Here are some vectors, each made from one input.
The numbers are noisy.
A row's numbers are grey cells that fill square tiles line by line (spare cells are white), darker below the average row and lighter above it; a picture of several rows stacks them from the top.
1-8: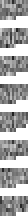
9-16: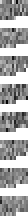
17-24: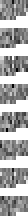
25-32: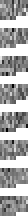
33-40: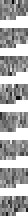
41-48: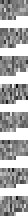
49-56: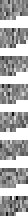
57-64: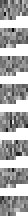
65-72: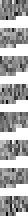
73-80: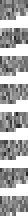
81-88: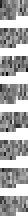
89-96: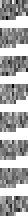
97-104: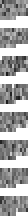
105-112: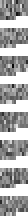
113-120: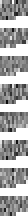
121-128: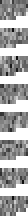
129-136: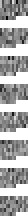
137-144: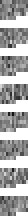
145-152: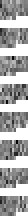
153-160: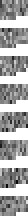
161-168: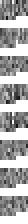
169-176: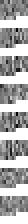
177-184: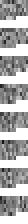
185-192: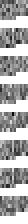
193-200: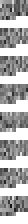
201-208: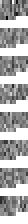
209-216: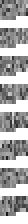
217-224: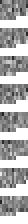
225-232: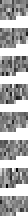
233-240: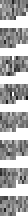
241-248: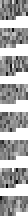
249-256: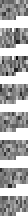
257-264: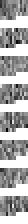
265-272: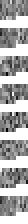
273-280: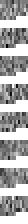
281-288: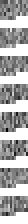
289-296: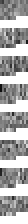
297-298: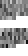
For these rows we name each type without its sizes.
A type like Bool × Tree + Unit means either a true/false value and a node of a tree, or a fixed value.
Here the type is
Bool × Bool × Bool × Bool + Label × Label.
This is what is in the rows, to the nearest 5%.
About 30% of them hold two labels. The rest hold four true/false values.
